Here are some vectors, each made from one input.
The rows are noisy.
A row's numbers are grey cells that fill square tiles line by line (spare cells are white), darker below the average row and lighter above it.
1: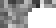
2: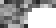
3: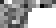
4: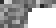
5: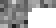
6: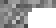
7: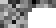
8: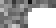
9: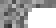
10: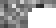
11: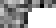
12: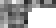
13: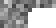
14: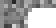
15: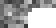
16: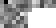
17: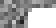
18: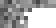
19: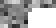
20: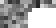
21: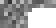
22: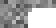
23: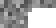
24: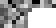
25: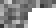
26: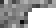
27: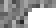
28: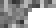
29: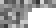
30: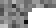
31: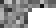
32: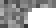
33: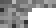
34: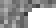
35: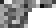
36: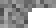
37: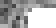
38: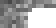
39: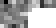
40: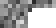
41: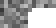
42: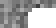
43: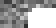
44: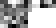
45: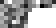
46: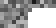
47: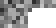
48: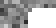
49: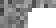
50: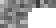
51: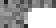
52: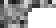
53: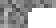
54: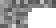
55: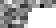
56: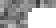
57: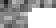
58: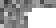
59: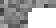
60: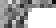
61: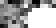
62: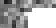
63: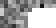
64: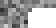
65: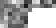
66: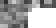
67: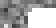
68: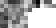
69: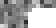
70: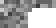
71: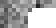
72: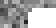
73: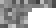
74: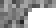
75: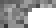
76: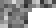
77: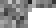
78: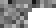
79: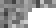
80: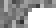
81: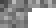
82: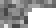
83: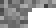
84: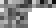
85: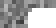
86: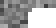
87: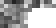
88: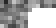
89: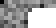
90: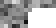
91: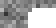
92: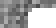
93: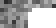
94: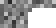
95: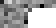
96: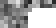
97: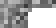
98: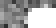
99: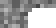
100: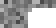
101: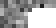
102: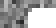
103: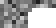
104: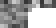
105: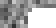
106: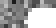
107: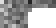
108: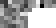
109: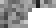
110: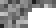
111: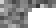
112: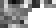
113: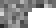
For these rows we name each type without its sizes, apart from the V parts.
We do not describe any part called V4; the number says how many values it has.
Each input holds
a point on a line and a value of V4, together with either a fixed value, or three true/false values.
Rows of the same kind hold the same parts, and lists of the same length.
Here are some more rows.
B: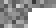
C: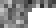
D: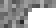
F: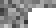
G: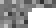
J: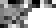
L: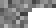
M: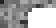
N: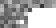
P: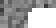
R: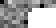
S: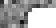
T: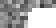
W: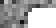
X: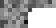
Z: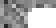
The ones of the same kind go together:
B, D, F, M, P, R, S, W, X
C, G, J, L, N, T, Z

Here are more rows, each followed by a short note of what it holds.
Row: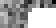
a point on a line, three true/false values and a value of V4
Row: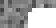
a point on a line and a value of V4
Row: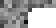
a point on a line and a value of V4
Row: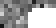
a point on a line, three true/false values and a value of V4
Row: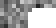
a point on a line, three true/false values and a value of V4
